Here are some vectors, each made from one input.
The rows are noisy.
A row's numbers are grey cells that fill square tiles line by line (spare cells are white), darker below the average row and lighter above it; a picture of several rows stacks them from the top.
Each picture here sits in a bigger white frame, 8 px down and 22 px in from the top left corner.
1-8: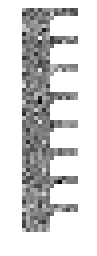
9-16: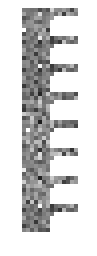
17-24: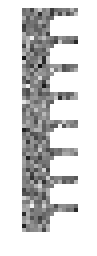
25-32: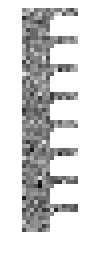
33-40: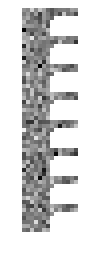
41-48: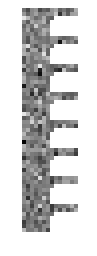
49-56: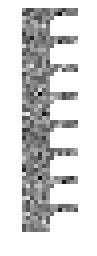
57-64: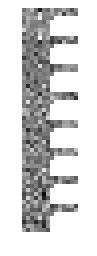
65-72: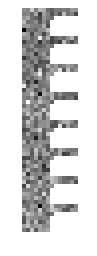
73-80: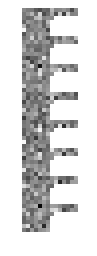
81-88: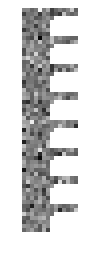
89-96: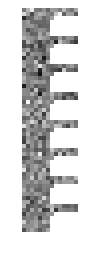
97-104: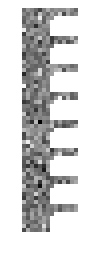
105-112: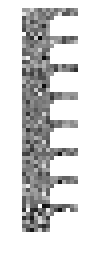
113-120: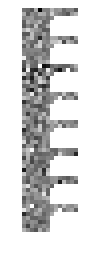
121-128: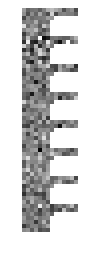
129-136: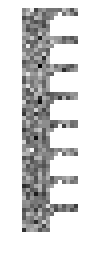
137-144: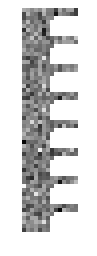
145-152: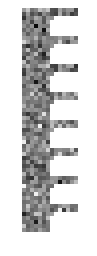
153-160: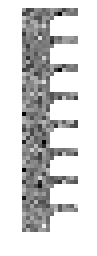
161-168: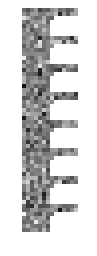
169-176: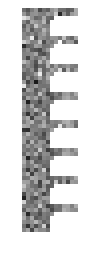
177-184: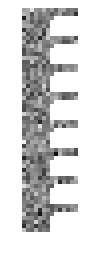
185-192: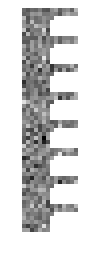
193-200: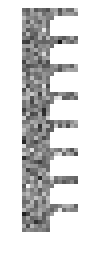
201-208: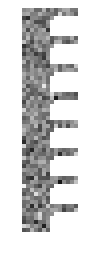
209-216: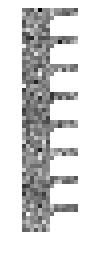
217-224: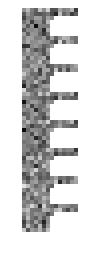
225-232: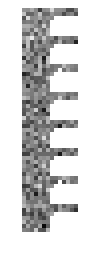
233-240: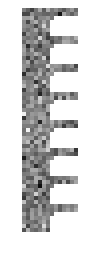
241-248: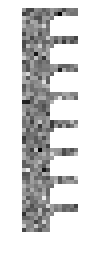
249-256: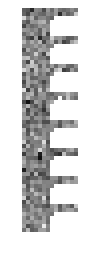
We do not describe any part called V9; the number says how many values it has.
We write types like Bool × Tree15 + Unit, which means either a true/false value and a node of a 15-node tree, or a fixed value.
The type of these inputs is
List2(Bool × V9).
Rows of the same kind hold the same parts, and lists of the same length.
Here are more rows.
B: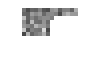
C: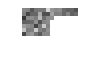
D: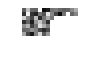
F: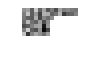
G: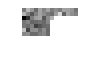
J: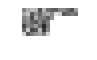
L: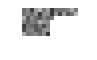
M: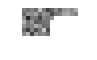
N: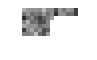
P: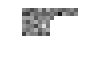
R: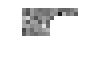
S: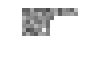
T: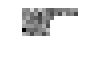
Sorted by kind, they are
B, L, M, P, R, S, T
C, F, G, J, N
D

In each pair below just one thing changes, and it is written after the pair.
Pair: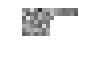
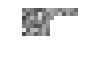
the value of V9 in item 1 of the list
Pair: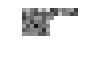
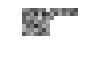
the true/false value in item 1 of the list
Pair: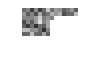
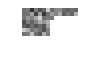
the value of V9 in item 2 of the list
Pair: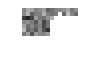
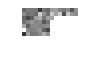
the true/false value in item 1 of the list
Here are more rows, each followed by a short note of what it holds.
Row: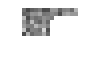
a list of one item
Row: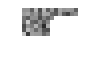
a list of two items
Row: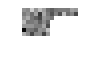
a list of one item
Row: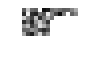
the empty list
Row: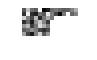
the empty list
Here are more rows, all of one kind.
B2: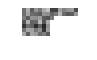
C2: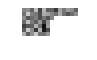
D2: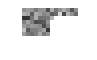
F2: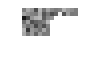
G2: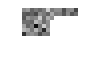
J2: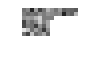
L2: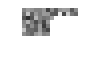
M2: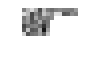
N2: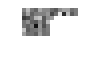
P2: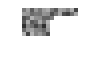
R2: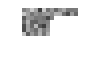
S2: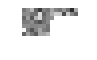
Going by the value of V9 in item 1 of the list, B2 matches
J2 and P2.
